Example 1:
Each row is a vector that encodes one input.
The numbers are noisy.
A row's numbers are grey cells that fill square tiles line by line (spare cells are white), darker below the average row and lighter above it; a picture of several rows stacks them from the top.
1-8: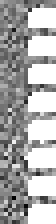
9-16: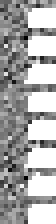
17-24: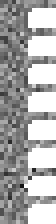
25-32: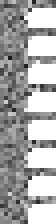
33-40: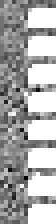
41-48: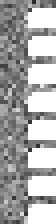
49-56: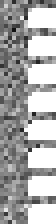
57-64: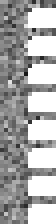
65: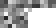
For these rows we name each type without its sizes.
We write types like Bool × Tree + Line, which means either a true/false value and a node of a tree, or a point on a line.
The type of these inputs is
Label.
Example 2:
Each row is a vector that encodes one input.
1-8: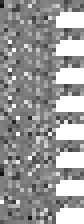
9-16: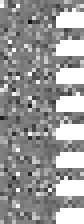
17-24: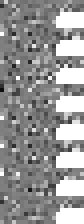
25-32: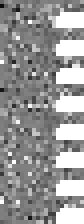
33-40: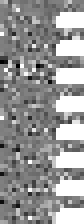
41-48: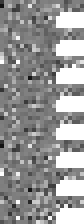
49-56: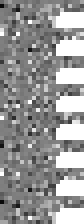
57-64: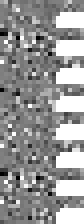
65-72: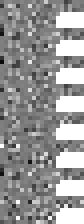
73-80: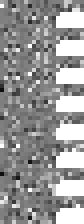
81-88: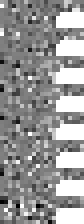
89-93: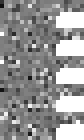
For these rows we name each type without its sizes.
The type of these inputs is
Circle + Unit.
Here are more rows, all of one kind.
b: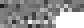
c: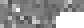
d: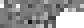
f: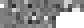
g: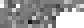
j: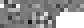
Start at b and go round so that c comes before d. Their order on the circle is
b, c, f, g, d, j.
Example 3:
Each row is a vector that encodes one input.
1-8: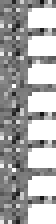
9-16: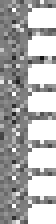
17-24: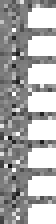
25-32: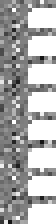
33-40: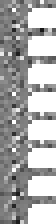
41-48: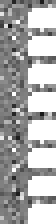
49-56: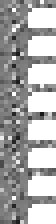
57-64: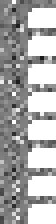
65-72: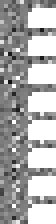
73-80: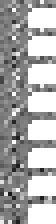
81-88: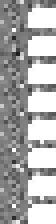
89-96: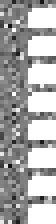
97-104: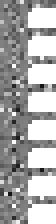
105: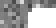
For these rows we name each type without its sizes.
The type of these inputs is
Label.
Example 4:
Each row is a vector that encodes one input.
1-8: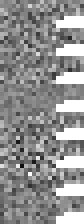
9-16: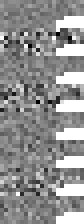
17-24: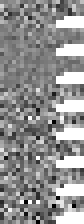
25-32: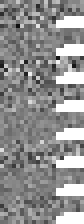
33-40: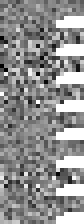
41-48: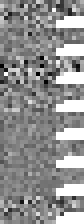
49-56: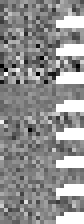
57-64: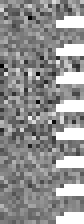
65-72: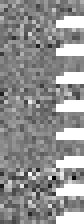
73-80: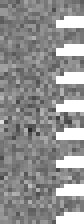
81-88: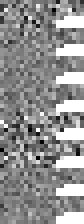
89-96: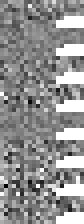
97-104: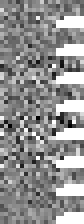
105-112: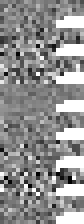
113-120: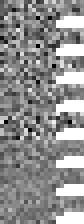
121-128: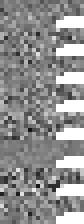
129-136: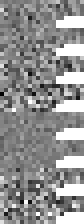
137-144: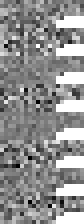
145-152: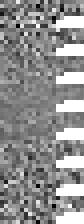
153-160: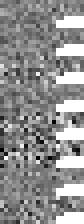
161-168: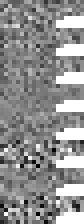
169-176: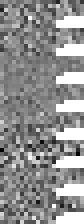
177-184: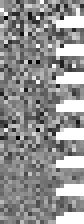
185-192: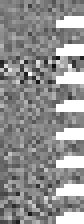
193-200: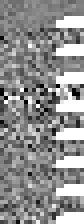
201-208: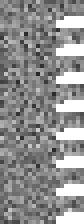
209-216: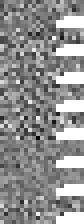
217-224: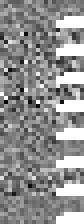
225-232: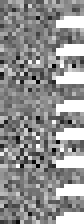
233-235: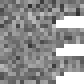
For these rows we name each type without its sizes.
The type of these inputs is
Bool × Bool × Bool × Bool.
